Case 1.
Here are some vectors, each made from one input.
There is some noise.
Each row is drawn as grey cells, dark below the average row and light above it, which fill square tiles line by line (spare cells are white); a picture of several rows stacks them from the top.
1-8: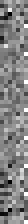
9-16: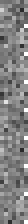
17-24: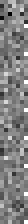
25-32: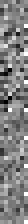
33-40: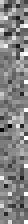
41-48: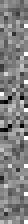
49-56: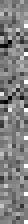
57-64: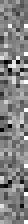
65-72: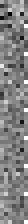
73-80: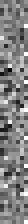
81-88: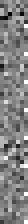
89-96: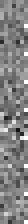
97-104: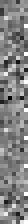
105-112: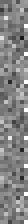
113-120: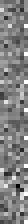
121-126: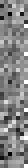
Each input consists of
a true/false value, together with either a point on a 17-point circle, or a fixed value.
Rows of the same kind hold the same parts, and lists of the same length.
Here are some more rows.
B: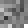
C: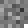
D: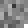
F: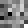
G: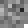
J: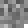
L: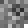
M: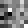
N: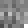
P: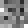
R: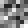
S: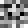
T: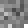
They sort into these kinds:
B, C, D, F, G, J, L, M, N, P, T
R, S

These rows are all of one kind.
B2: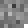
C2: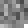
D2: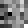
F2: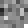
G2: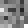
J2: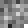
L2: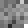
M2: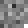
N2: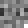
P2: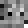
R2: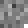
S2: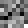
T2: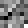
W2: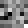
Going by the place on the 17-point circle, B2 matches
M2, R2 and W2.
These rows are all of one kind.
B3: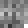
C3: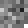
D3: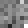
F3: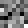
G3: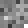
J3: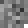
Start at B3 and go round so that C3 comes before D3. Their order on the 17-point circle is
B3, J3, C3, F3, G3, D3.
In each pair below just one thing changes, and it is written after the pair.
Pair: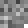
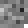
the place on the 17-point circle
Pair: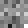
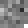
the place on the 17-point circle
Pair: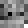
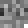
the true/false value
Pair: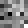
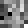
the place on the 17-point circle
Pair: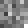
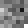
the place on the 17-point circle
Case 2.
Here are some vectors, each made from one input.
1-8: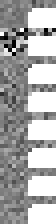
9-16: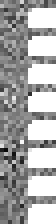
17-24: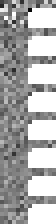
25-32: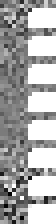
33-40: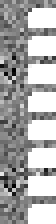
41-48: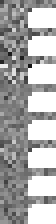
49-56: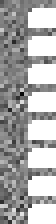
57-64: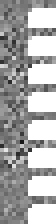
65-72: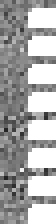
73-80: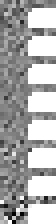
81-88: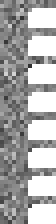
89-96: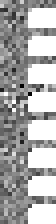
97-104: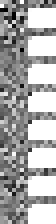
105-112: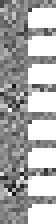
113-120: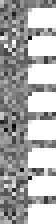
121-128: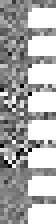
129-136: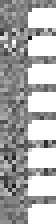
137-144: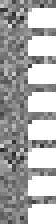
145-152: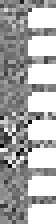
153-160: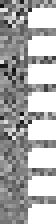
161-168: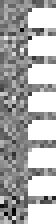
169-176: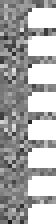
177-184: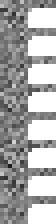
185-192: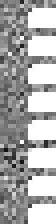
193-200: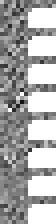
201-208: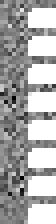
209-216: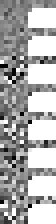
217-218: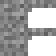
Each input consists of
a point on a 15-point line and a true/false value.
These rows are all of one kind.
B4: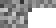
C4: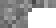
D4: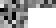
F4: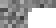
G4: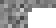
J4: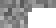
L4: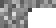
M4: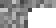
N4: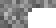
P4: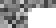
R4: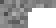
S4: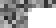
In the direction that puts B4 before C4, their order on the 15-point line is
M4, S4, J4, B4, D4, R4, C4, P4, N4, G4, F4, L4.
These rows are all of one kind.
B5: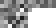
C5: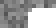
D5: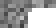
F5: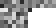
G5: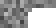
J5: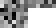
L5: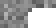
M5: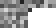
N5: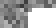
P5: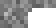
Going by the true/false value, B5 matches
C5, D5, F5 and N5.
